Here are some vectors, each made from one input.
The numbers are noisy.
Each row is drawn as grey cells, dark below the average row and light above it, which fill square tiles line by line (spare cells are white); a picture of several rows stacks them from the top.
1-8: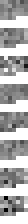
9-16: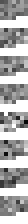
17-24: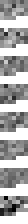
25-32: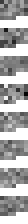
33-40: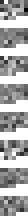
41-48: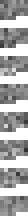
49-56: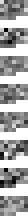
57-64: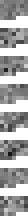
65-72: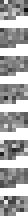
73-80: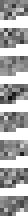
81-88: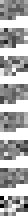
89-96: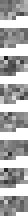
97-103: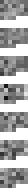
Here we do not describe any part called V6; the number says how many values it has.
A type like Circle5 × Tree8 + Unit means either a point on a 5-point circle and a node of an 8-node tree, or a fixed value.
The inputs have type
Bool × (Tree7 + V6).
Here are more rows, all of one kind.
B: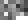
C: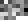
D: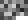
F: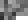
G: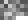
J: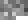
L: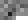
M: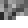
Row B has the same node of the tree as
F and M.
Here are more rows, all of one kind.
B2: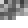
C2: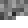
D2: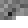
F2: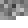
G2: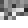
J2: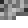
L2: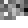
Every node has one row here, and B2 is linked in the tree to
F2.
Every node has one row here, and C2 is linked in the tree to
J2.
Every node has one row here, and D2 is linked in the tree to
G2.
